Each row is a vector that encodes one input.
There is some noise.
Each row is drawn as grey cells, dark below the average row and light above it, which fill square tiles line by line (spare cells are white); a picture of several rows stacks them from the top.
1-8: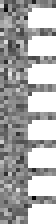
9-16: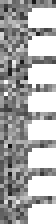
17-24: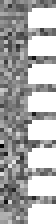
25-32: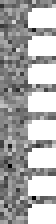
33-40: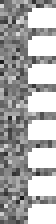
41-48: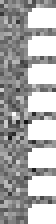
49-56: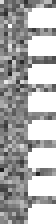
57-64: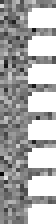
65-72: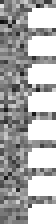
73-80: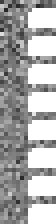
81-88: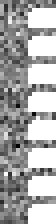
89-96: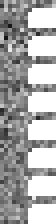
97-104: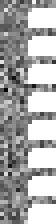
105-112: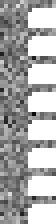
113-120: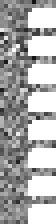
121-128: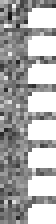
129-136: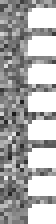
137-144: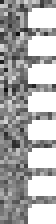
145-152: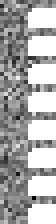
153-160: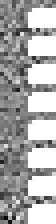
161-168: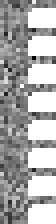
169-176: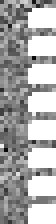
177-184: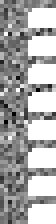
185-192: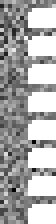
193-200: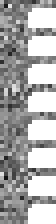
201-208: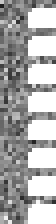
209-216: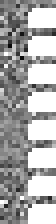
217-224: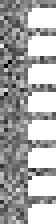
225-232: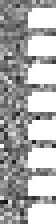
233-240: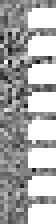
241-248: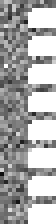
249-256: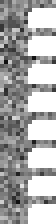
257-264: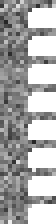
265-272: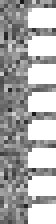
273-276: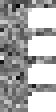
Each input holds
a list of up to three points on a 5-point line.
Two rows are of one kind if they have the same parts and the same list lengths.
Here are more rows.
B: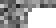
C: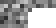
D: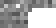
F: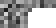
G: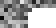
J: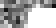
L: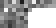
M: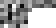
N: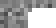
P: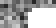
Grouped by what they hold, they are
B, F, L
C, D, J, N
G, P
M

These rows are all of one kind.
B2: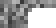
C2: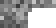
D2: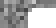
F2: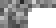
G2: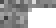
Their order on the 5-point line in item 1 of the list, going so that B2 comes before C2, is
D2, B2, F2, C2, G2.
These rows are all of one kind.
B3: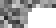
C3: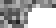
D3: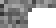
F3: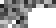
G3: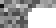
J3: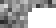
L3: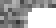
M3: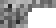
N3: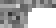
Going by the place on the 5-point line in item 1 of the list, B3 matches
J3 and L3.
